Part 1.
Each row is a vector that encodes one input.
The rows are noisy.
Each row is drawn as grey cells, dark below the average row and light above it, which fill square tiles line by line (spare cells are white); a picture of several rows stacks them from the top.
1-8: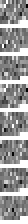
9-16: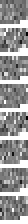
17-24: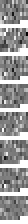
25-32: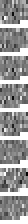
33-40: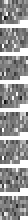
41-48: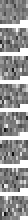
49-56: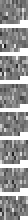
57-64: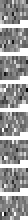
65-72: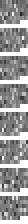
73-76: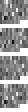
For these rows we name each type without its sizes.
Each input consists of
a list of points on a line.
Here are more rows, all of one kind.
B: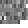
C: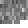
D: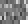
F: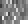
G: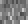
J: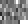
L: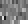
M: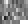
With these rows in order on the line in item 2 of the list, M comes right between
B and J.
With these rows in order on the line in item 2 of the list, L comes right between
C and F.
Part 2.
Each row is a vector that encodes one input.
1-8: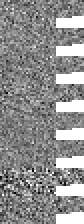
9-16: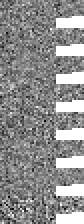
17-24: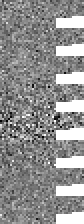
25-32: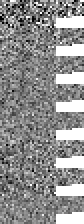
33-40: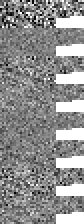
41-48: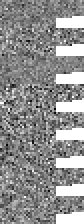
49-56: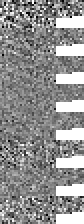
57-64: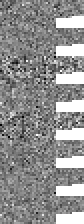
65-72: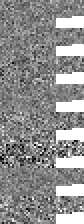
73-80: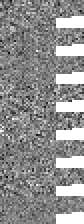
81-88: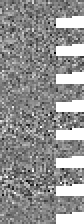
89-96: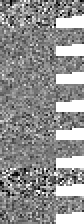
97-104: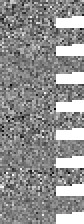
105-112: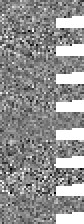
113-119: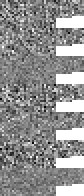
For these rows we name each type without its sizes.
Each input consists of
a list of points on a circle.
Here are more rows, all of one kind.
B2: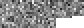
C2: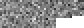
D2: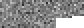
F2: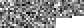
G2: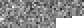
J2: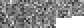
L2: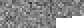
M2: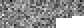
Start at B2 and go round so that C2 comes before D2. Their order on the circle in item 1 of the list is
B2, J2, L2, G2, F2, C2, M2, D2.
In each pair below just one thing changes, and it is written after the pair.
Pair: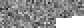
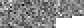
the place on the circle in item 2 of the list
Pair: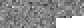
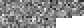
the place on the circle in item 1 of the list
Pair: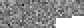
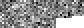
the place on the circle in item 2 of the list
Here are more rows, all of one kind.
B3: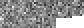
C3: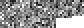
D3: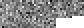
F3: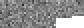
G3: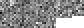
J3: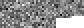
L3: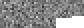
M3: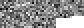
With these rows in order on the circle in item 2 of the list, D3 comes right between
G3 and L3.
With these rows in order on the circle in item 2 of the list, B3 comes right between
C3 and M3.
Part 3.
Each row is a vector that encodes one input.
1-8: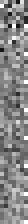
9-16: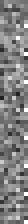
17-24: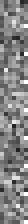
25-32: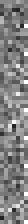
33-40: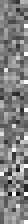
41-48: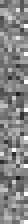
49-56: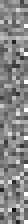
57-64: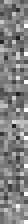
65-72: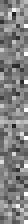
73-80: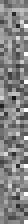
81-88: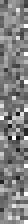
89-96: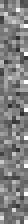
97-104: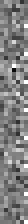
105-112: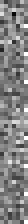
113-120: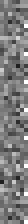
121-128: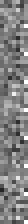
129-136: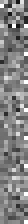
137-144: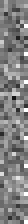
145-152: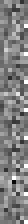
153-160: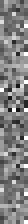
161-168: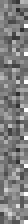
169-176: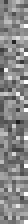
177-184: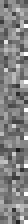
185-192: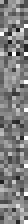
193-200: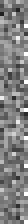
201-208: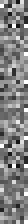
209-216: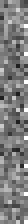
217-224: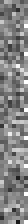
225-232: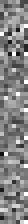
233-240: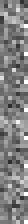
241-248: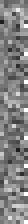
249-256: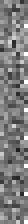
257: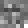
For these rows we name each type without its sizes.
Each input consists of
a list of points on a line.
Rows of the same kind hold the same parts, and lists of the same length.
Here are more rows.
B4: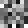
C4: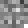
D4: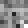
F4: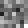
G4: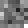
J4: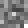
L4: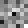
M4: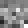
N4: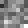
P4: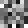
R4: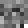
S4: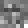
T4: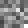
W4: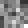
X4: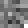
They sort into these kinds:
B4, P4
C4, D4, L4, M4, N4, T4, W4
F4, G4, J4, R4, S4, X4

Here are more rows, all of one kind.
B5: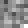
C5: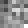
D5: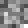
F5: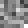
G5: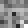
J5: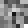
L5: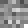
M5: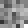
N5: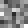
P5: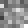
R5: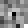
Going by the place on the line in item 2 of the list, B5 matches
G5 and R5.
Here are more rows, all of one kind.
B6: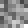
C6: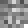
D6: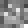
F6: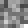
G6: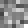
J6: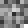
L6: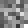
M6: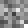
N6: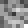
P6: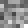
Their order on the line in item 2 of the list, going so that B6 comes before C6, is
B6, C6, N6, P6, M6, G6, D6, F6, J6, L6.
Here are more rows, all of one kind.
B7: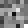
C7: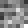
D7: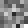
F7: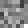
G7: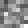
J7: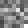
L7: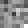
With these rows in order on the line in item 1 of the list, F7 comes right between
C7 and J7.
